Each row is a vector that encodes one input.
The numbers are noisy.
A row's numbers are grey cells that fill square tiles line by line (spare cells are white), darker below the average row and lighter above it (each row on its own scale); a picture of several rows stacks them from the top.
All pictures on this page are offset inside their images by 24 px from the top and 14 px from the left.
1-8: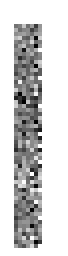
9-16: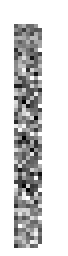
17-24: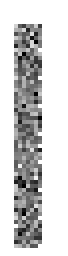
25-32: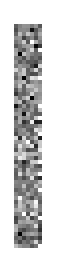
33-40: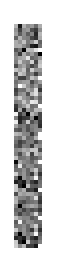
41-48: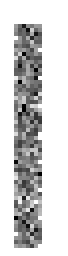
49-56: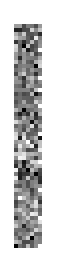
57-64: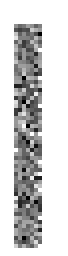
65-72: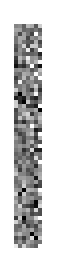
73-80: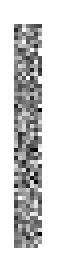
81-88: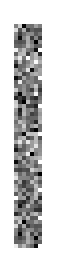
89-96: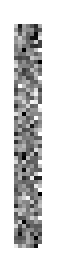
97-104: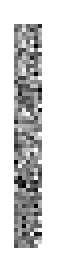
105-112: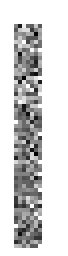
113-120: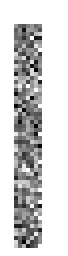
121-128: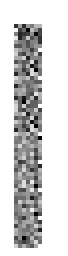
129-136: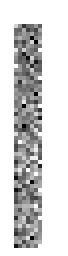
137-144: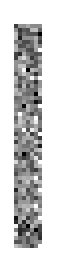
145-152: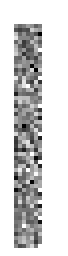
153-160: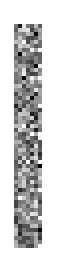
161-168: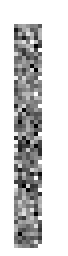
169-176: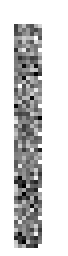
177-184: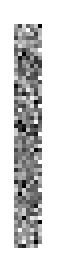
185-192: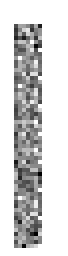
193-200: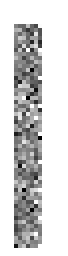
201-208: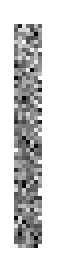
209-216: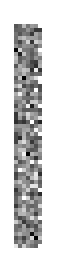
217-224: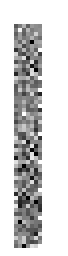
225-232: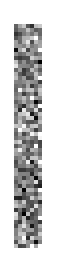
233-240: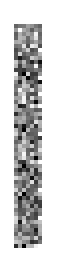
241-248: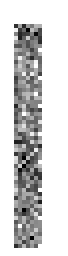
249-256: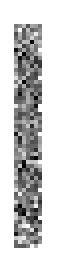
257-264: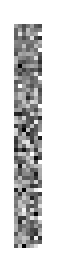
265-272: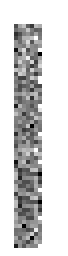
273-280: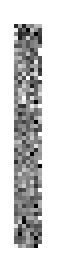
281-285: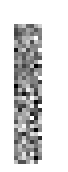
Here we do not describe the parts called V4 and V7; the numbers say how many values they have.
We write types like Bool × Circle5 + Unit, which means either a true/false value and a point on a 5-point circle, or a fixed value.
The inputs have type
Bool × Bool × Bool × Bool + (Line5 + V4) × (Line9 + V7).
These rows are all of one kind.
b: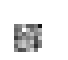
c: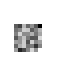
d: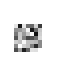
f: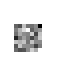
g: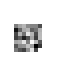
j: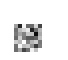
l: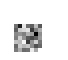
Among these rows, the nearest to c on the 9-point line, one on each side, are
d and f.
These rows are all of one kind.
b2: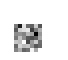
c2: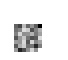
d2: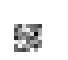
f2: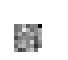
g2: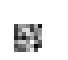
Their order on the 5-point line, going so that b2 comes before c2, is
b2, d2, c2, f2, g2.
